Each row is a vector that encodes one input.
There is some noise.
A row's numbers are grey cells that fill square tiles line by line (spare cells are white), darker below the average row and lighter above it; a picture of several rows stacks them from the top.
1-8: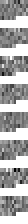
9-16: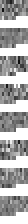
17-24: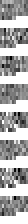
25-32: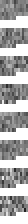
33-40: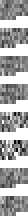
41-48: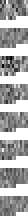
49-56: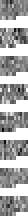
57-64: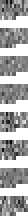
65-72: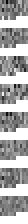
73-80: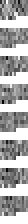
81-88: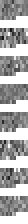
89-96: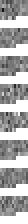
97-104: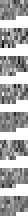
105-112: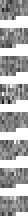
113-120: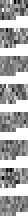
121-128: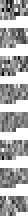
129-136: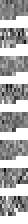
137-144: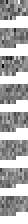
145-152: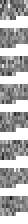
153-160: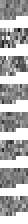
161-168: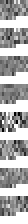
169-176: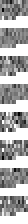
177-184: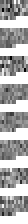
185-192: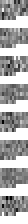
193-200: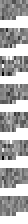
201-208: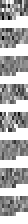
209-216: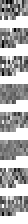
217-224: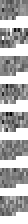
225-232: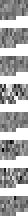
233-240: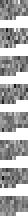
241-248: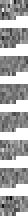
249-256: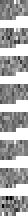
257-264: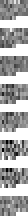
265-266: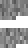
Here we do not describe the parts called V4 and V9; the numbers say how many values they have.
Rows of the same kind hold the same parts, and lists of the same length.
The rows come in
4 kinds.
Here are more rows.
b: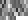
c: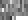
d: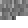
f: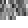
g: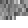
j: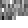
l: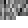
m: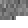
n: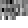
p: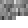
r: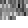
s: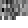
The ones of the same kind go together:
b, f, r
c, g, j, p
d, m, n, s
l

